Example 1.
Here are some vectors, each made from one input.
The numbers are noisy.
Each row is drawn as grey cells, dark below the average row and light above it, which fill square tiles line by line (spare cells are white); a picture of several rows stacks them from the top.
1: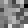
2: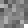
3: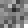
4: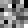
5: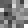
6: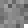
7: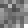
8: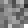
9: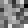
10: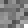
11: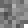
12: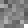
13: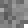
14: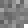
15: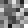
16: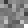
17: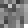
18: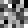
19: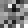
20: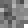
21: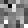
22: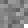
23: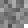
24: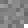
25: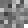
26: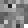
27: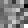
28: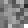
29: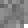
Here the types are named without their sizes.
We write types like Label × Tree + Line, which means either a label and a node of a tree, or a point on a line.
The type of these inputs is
Line.
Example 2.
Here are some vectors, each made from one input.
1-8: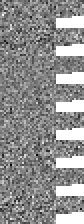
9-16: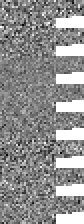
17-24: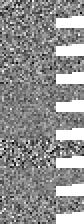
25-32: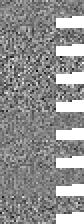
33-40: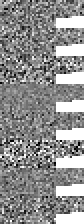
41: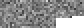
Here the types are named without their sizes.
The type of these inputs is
Tree.
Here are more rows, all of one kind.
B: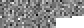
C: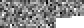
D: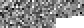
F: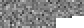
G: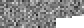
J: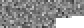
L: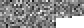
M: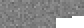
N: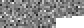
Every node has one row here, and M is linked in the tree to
B, D, L and N.
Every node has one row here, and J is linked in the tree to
C and N.
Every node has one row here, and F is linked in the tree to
B.
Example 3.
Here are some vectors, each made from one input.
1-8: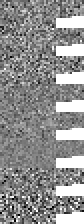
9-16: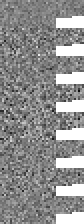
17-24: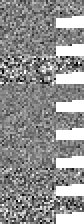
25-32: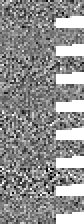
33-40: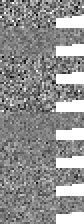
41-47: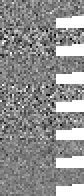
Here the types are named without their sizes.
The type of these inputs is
Tree.
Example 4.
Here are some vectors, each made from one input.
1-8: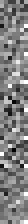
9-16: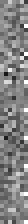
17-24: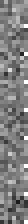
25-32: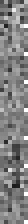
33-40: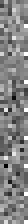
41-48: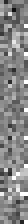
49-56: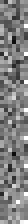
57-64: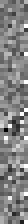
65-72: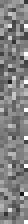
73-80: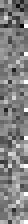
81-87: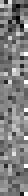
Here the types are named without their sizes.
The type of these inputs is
Line.
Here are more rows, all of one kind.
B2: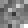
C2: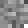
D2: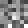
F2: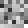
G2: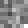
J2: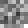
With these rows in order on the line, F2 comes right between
D2 and G2.
